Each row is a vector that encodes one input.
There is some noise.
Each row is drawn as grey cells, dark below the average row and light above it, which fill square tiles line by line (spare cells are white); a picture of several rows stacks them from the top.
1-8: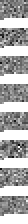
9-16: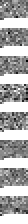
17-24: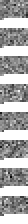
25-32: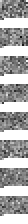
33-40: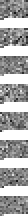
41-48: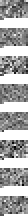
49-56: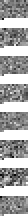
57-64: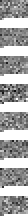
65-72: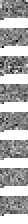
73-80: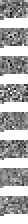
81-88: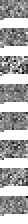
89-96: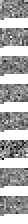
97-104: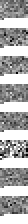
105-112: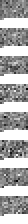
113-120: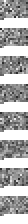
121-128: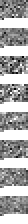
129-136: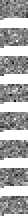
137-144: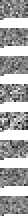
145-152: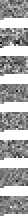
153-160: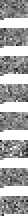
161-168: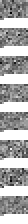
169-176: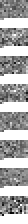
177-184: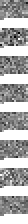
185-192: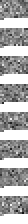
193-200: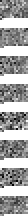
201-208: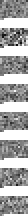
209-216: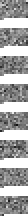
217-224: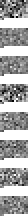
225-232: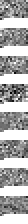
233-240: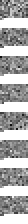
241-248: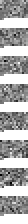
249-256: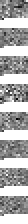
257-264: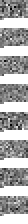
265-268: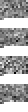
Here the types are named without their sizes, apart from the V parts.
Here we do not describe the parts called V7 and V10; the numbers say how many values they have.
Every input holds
three labels, a node of a tree, a value of V7 and a value of V10.
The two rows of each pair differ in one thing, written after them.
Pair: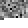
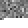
the value of V10
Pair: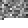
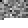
the node of the tree
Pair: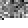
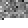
the value of V10
